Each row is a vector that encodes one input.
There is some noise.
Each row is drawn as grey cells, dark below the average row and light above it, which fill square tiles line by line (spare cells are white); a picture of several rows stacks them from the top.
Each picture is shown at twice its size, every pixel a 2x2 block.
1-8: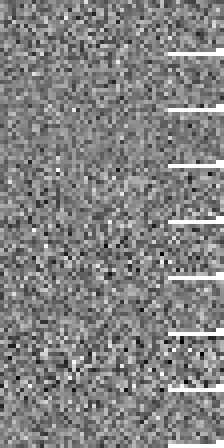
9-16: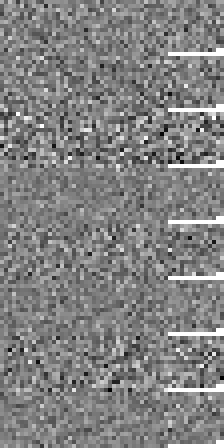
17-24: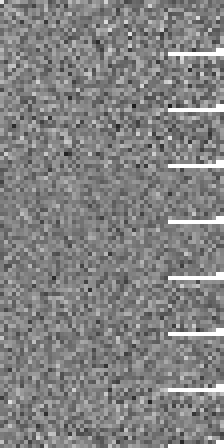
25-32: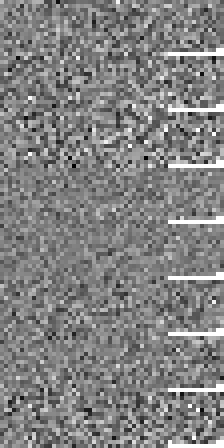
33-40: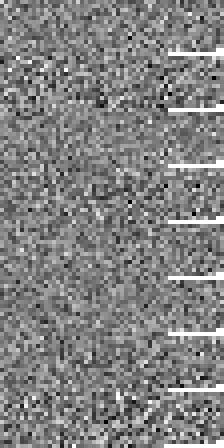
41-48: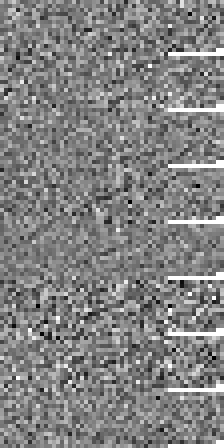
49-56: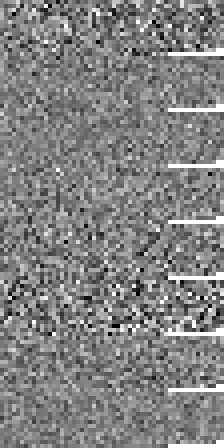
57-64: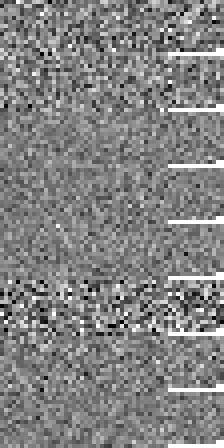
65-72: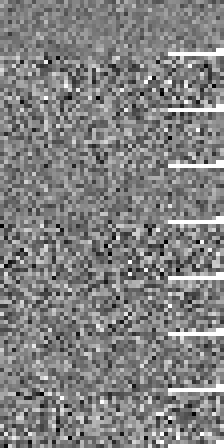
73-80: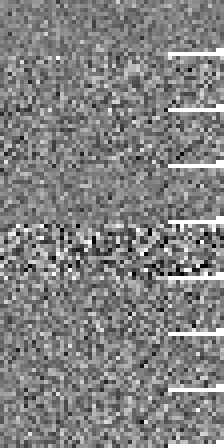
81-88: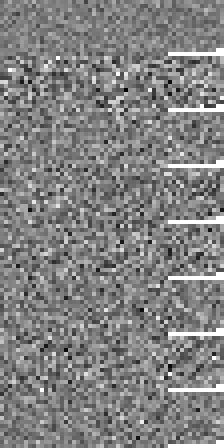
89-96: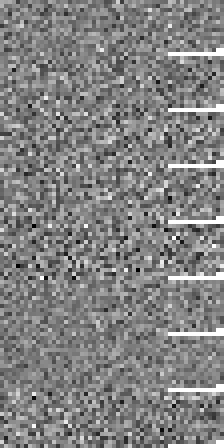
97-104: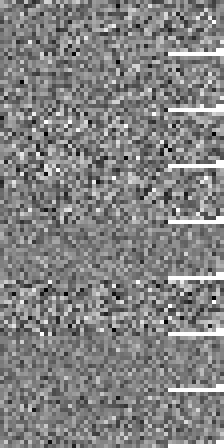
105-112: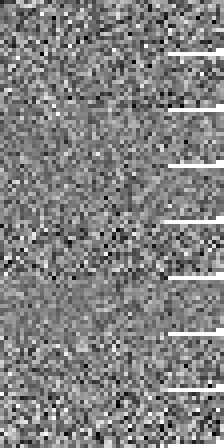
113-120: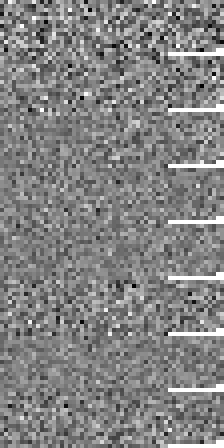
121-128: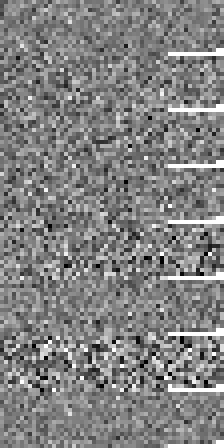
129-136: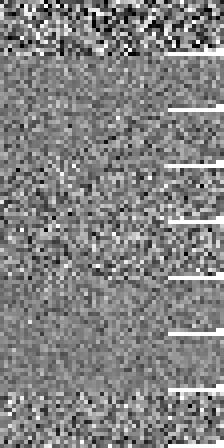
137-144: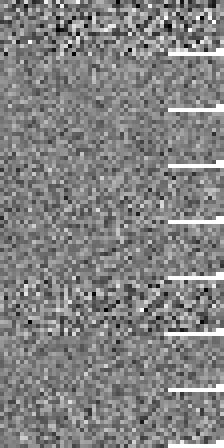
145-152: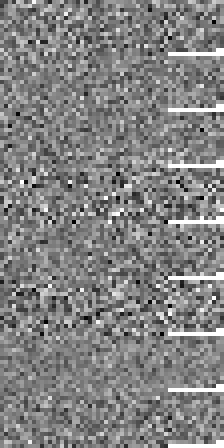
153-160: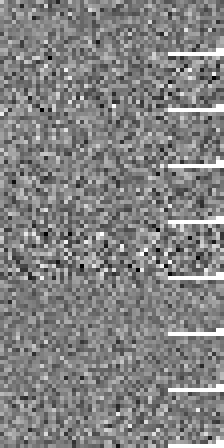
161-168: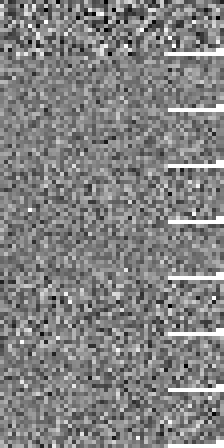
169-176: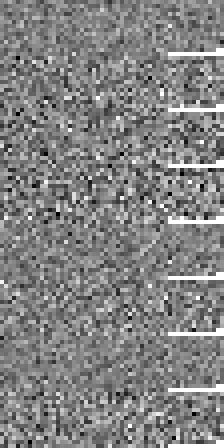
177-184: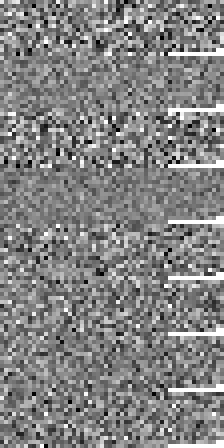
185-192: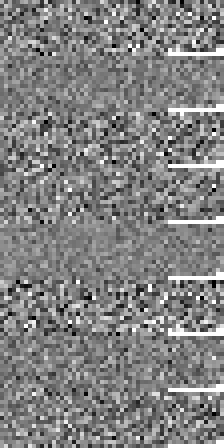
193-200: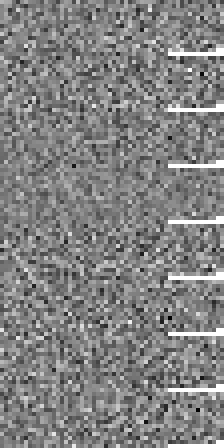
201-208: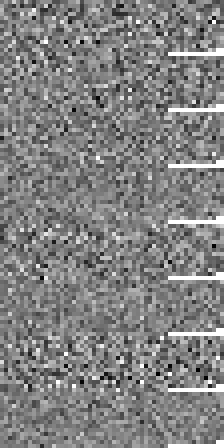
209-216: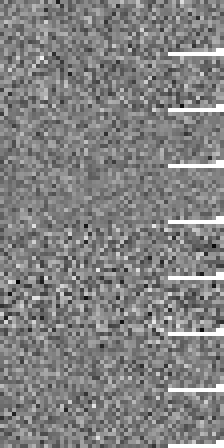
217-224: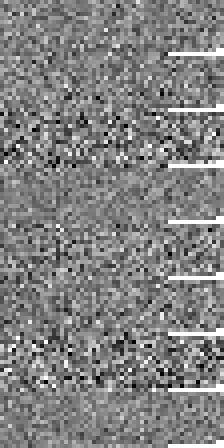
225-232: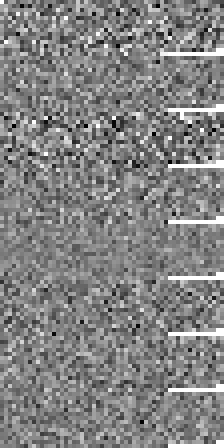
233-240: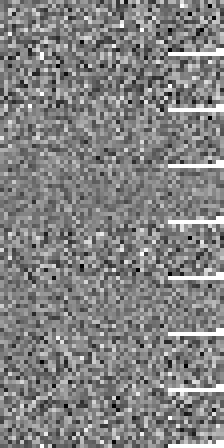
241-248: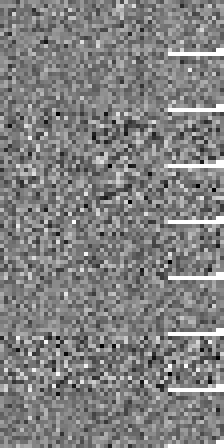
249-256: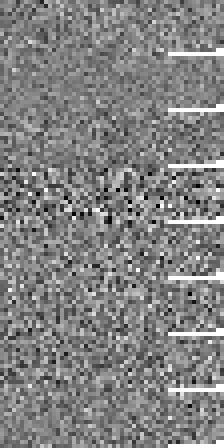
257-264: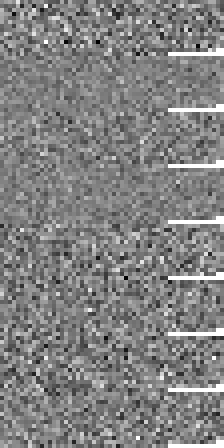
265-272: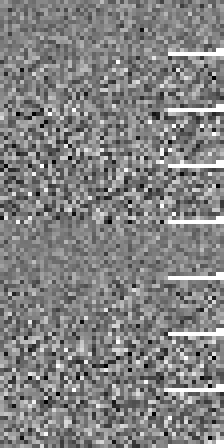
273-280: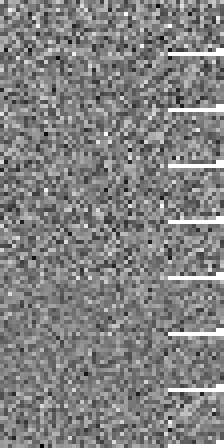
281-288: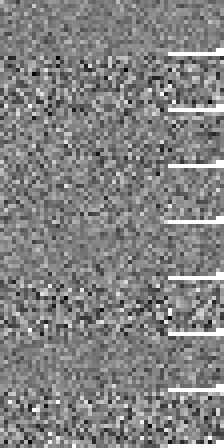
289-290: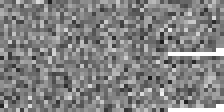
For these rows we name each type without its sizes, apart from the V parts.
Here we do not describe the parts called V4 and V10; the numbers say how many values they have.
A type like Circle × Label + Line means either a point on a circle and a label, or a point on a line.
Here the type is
Bool × (Line + V4) × V10.
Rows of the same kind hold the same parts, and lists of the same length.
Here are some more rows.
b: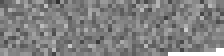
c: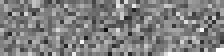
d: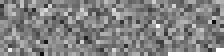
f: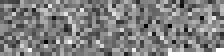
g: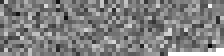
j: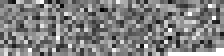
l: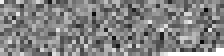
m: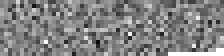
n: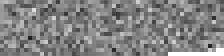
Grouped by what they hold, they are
b, f, g, m
c, d, j, l, n

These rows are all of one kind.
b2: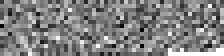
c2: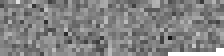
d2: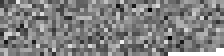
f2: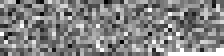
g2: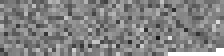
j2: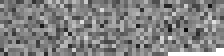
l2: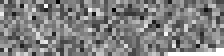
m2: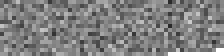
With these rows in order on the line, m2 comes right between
c2 and f2.
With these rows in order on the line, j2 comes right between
b2 and g2.
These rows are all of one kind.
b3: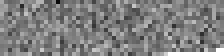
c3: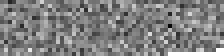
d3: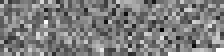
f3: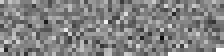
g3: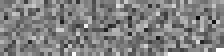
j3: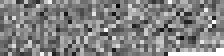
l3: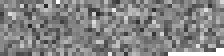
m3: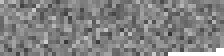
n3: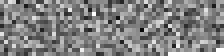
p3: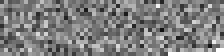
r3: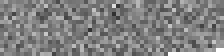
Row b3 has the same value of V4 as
g3, l3, m3 and n3.
